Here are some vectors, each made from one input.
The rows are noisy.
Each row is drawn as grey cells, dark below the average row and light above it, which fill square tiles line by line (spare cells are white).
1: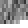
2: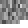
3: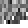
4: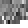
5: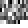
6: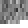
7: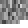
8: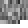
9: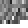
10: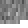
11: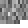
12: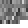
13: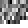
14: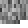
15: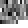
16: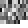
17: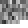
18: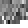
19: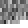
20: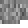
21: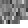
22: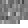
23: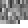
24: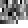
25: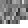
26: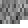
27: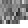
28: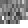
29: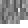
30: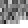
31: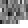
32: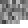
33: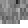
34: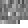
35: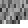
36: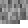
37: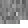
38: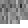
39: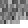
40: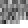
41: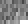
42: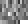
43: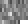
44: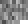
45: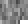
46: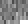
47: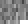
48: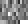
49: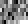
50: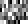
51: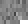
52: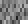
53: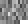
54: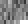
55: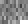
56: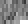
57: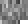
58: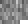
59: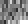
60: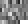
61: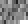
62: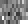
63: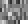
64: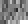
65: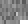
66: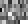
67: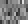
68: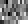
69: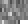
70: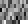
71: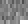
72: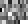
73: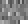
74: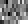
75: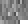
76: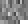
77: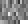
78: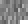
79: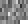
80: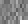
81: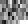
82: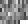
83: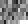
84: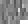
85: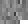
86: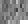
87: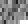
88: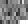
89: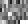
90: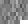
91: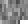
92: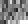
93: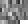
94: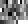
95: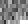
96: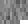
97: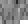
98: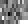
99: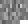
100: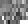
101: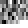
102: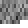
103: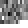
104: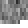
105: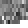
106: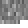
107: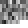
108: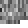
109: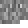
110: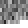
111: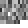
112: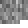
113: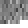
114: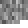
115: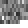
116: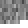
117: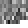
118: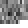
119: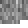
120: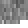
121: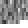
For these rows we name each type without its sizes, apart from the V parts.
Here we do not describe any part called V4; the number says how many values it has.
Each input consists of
either a true/false value and a value of V4, or a list of points on a line.
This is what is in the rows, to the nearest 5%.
About 20% of them hold a true/false value and a value of V4. The rest are lists of points on a line.
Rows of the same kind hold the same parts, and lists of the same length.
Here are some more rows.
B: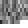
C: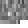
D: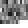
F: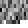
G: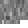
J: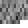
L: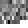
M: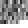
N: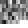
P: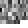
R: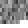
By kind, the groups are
B, F, J
C, G, R
D, L
M, P
N

